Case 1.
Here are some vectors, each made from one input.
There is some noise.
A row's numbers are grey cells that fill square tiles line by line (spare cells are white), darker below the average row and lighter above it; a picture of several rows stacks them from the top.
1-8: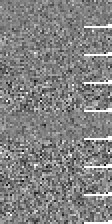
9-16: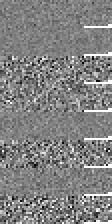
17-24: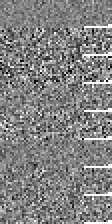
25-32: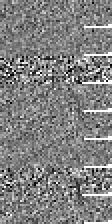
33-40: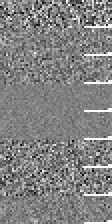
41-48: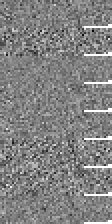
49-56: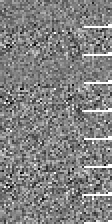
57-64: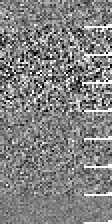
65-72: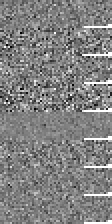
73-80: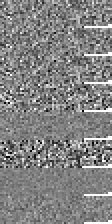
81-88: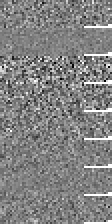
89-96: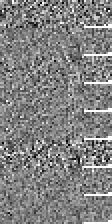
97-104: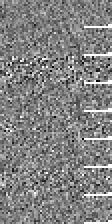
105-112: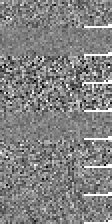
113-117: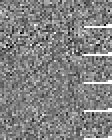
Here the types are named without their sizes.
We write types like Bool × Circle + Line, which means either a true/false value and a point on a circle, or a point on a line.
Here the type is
(Circle + Tree + Unit) × Line.
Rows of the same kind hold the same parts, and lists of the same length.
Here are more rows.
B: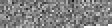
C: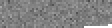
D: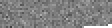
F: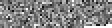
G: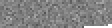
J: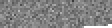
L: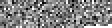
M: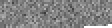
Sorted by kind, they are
B, G, J, M
C
D, F, L

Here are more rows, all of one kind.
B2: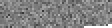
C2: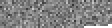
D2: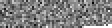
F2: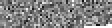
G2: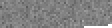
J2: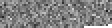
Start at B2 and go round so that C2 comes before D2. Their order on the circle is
B2, F2, G2, C2, J2, D2.
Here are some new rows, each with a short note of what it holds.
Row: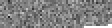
a point on a line
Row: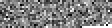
a point on a line
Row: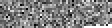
a point on a circle and a point on a line
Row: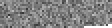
a point on a circle and a point on a line
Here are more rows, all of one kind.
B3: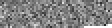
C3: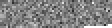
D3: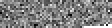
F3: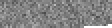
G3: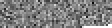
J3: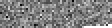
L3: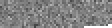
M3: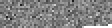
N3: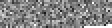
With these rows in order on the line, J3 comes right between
F3 and N3.
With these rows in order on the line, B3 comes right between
G3 and M3.
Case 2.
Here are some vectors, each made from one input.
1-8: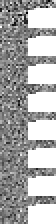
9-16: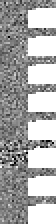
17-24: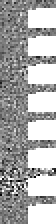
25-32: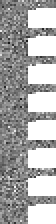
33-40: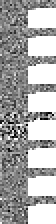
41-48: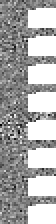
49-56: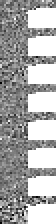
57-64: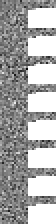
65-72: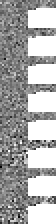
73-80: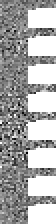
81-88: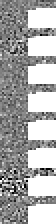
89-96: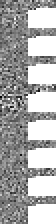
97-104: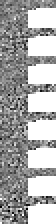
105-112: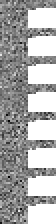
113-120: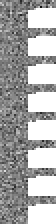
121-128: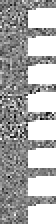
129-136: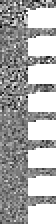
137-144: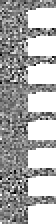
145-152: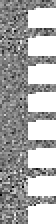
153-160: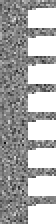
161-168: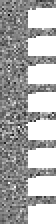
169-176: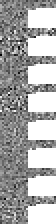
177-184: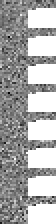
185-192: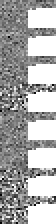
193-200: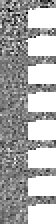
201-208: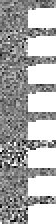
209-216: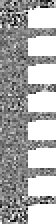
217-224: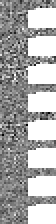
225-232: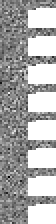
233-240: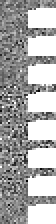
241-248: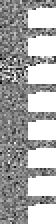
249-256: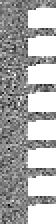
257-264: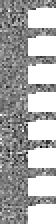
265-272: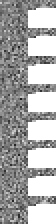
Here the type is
Line8 × (Line8 + Line10).
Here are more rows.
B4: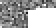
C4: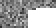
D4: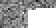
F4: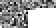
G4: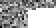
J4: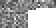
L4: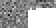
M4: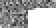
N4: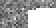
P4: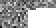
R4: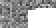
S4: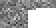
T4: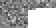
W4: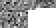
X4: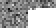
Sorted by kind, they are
B4, C4, F4, J4, L4, N4, S4, W4
D4, G4, M4, P4, R4, T4, X4

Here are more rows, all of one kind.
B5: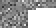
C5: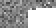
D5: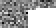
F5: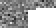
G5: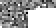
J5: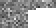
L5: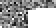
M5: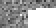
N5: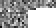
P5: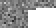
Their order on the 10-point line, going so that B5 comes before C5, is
B5, J5, C5, N5, G5, D5, M5, L5, P5, F5.
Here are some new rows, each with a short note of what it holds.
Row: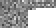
a point on each of two 8-point lines
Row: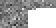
a point on an 8-point line and a point on a 10-point line
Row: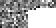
a point on an 8-point line and a point on a 10-point line
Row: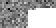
a point on each of two 8-point lines
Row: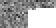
a point on each of two 8-point lines
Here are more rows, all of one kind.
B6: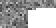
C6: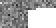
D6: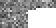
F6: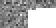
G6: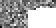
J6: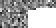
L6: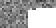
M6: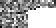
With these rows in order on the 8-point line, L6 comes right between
F6 and G6.
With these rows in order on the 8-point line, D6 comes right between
B6 and M6.
